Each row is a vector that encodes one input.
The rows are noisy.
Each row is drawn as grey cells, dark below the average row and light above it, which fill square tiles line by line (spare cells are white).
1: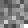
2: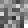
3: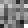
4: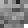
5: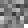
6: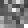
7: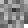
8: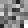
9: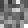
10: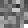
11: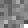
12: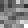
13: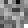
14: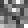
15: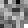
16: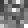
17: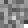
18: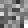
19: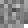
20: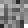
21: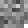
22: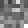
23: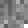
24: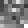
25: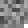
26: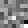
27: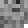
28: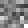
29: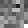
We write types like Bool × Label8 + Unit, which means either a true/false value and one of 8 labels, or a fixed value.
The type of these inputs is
Line6.
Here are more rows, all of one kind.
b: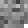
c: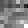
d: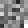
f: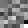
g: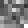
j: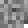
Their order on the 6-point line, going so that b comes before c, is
d, b, j, f, c, g.
